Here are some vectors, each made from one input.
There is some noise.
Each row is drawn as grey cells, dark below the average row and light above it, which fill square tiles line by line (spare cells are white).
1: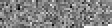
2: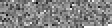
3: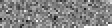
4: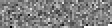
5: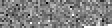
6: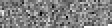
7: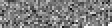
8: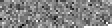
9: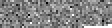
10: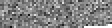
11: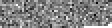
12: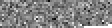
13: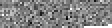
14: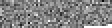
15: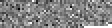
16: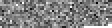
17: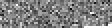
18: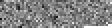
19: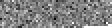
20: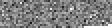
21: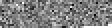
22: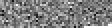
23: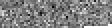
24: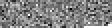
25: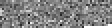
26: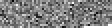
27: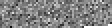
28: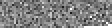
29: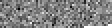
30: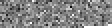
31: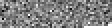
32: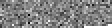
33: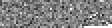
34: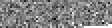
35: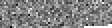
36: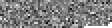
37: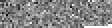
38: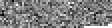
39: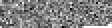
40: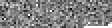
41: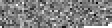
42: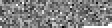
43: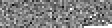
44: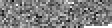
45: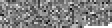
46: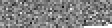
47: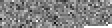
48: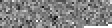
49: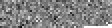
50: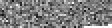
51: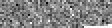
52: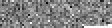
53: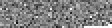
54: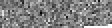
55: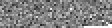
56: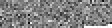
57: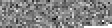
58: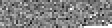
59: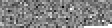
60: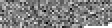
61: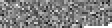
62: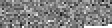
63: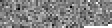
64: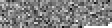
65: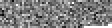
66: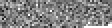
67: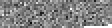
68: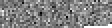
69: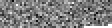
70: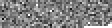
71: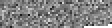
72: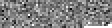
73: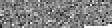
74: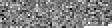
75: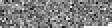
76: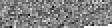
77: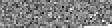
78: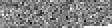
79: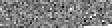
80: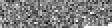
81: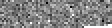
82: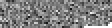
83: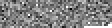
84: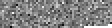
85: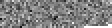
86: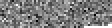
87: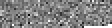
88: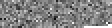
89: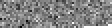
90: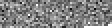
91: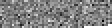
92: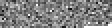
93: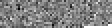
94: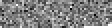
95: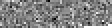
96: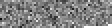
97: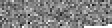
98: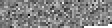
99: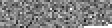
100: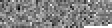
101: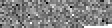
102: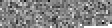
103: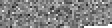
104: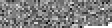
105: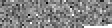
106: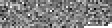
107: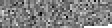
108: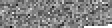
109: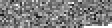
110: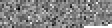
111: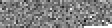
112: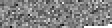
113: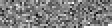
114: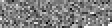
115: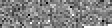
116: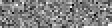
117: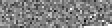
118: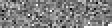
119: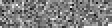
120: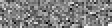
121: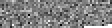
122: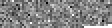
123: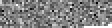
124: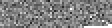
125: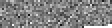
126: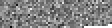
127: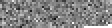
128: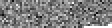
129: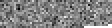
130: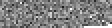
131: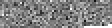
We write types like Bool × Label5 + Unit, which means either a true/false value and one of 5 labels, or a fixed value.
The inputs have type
Circle10 + Label4.
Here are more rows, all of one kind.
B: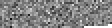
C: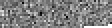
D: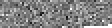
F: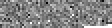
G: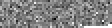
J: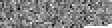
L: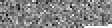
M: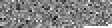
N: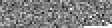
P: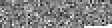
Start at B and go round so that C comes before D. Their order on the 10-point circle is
B, C, D, N, G, M, J, L, F, P.
